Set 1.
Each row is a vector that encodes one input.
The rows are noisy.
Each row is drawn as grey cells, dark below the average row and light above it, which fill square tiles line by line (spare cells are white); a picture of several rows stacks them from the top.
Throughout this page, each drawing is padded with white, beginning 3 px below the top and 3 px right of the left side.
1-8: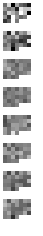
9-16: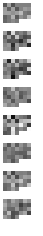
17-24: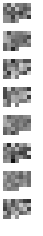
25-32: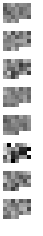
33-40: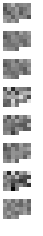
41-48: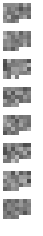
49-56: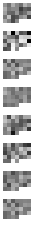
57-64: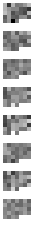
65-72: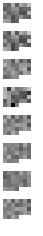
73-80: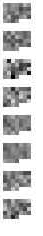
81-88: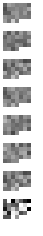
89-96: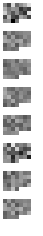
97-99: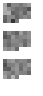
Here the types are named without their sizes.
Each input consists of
three true/false values.
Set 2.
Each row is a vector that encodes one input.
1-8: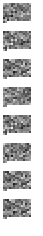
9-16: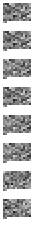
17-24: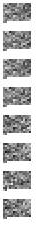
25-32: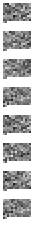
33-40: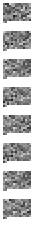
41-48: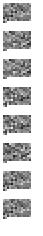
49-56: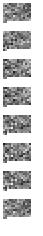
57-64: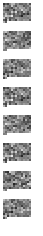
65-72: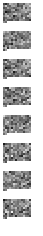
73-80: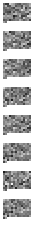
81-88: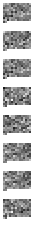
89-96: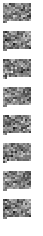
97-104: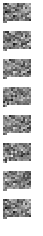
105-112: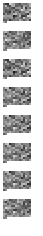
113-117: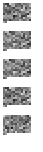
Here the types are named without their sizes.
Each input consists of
three true/false values.
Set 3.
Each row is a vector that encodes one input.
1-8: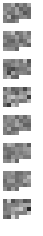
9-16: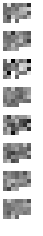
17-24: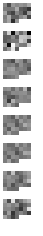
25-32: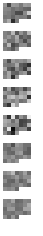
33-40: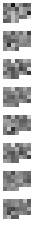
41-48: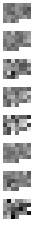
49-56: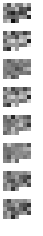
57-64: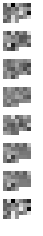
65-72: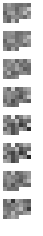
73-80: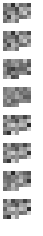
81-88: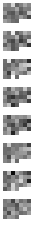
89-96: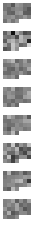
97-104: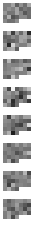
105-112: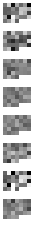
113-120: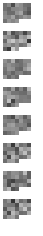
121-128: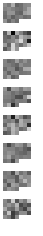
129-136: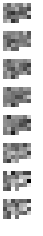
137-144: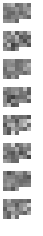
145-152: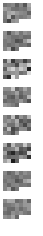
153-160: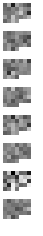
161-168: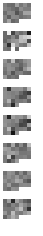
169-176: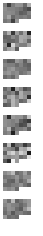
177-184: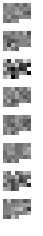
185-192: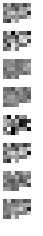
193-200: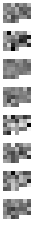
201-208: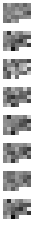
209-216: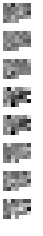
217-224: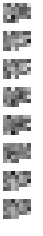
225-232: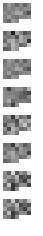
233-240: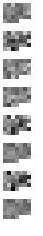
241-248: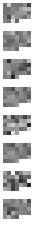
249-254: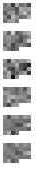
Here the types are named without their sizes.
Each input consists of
three true/false values.
